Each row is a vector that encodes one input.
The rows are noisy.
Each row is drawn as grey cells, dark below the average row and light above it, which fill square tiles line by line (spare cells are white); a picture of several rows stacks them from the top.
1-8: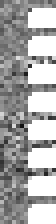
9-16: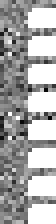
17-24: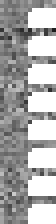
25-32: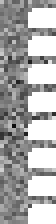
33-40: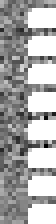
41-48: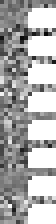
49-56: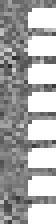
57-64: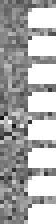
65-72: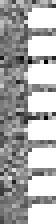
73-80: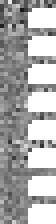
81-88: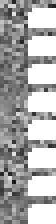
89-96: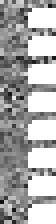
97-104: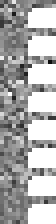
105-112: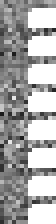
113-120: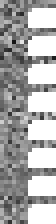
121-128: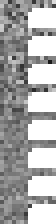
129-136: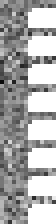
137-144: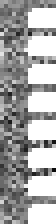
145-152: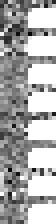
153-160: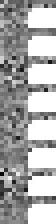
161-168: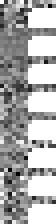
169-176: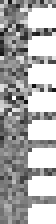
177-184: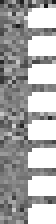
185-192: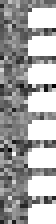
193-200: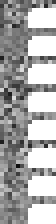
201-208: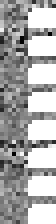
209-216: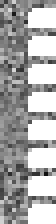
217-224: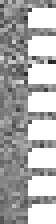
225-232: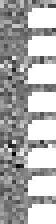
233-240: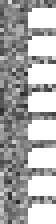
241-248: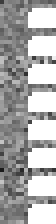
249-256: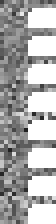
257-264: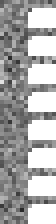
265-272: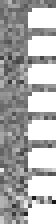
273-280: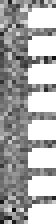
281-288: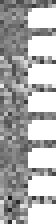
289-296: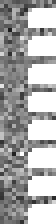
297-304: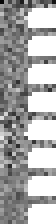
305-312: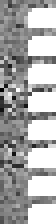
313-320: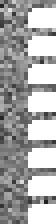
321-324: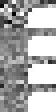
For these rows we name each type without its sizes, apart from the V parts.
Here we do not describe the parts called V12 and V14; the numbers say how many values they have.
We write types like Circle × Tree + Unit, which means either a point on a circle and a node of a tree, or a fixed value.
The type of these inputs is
Bool × (Tree + V12 × V14).
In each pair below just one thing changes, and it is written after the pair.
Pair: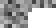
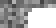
the value of V14
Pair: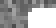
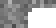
the value of V14
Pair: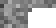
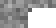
the value of V12
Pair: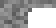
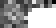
the value of V12
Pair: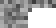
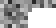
the true/false value
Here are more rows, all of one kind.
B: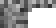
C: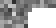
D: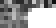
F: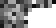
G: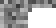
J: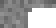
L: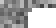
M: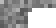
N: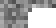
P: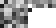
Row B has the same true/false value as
F, L and M.
